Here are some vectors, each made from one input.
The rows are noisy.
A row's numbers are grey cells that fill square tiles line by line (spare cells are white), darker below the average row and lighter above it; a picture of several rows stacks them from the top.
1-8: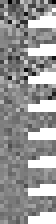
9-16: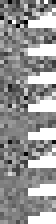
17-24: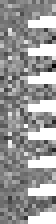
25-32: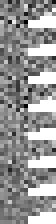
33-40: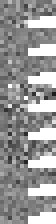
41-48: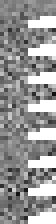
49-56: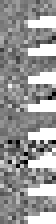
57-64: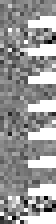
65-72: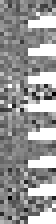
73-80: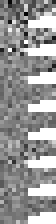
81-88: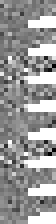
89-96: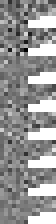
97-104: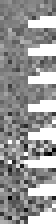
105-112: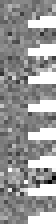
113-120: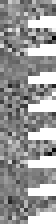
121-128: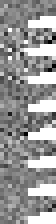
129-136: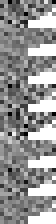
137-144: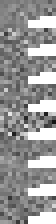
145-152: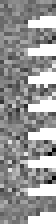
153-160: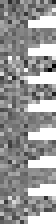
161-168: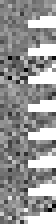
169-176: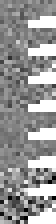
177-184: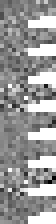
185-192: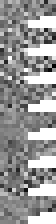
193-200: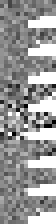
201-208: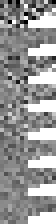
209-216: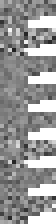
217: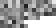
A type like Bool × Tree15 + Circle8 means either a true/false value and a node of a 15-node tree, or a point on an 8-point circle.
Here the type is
(Bool × Circle10 + Label11) × Line8 × Line8.
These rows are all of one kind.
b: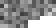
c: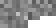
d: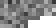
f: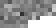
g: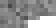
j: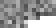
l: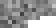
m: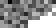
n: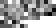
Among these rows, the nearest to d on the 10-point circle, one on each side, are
b and g.
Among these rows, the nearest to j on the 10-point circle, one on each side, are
g and m.
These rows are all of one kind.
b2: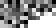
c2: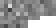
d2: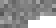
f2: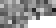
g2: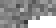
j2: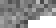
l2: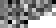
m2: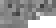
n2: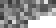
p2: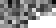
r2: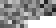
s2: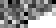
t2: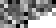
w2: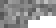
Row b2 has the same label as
m2, p2 and r2.
